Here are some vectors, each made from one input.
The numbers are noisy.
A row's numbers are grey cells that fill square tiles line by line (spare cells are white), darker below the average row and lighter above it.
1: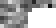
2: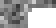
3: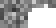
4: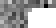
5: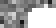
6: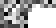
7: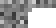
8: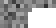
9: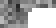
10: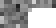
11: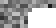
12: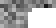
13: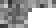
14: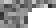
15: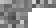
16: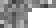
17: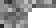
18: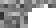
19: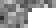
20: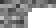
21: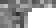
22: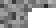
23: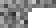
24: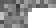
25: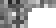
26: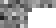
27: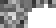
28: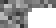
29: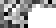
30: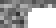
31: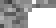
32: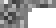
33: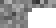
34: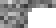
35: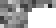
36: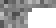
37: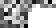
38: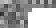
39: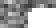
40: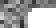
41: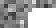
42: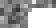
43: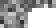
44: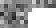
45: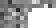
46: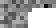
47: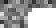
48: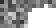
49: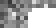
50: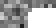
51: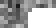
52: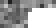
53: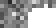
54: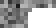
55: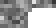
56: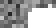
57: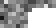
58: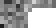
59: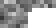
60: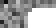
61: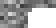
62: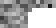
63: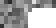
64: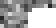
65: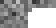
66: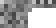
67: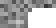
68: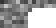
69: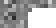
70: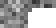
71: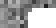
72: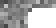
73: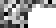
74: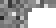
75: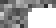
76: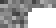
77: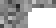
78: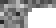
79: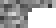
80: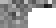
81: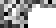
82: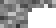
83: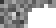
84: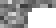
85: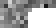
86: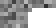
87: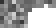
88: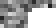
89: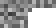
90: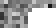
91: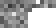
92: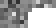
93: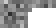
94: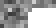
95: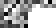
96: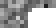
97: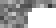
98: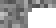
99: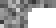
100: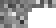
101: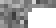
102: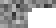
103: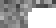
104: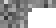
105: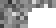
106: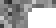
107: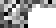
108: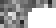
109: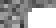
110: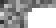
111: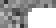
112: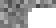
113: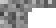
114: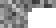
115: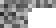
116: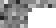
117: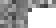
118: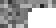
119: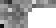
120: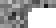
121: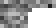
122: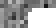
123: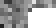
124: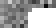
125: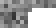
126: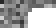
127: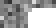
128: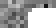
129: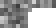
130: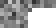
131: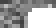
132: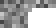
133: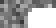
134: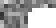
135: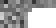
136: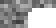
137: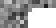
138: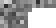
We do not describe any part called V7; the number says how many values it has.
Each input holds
a list of up to two items, each a true/false value and a value of V7.
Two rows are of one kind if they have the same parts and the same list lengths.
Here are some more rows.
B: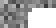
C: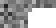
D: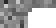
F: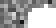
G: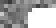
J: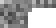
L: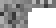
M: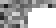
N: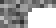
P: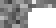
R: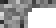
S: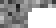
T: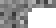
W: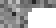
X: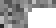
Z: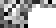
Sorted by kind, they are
B, C, D, G, J, L, N, P, R, S, T, W, X
F, M
Z

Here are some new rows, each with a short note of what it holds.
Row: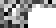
the empty list
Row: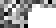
the empty list
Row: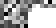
the empty list
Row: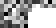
the empty list
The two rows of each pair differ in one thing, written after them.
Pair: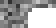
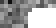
the true/false value in item 2 of the list
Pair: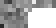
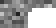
the value of V7 in item 1 of the list
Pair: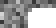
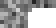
the true/false value in item 1 of the list
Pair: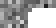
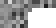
the value of V7 in item 2 of the list
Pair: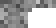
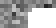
the true/false value in item 1 of the list
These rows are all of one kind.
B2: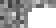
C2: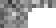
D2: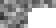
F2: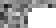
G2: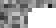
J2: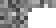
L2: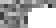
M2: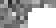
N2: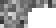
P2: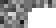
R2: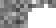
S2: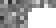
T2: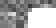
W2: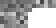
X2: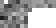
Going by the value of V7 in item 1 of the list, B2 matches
J2, M2, S2 and X2.
